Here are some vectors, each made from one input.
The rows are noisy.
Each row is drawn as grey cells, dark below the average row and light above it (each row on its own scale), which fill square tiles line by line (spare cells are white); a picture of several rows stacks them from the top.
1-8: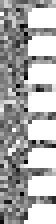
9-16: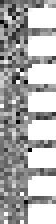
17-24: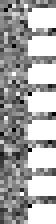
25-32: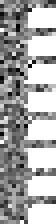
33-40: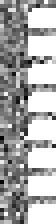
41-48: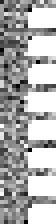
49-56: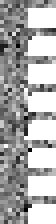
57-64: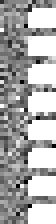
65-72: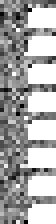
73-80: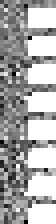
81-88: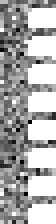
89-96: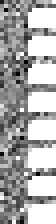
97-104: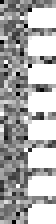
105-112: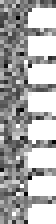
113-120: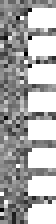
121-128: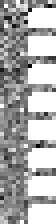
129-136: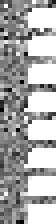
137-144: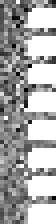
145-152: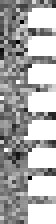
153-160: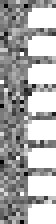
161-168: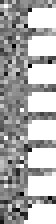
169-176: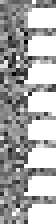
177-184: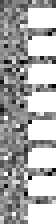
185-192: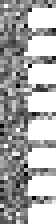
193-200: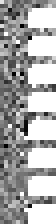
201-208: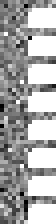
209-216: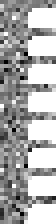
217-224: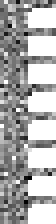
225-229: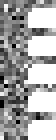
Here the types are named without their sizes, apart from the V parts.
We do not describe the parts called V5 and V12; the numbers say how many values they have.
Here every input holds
a true/false value and a value of V12, together with either a point on a line, or a value of V5.
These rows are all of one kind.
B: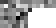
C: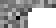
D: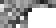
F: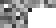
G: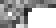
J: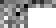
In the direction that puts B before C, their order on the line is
B, C, F, G, D, J.
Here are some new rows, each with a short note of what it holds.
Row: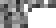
a true/false value, a value of V5 and a value of V12
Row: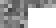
a point on a line, a true/false value and a value of V12
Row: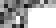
a point on a line, a true/false value and a value of V12
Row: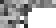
a point on a line, a true/false value and a value of V12
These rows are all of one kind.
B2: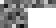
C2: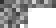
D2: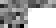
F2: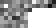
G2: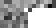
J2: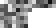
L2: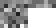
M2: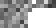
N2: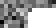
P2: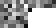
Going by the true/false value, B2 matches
C2, D2, L2 and N2.
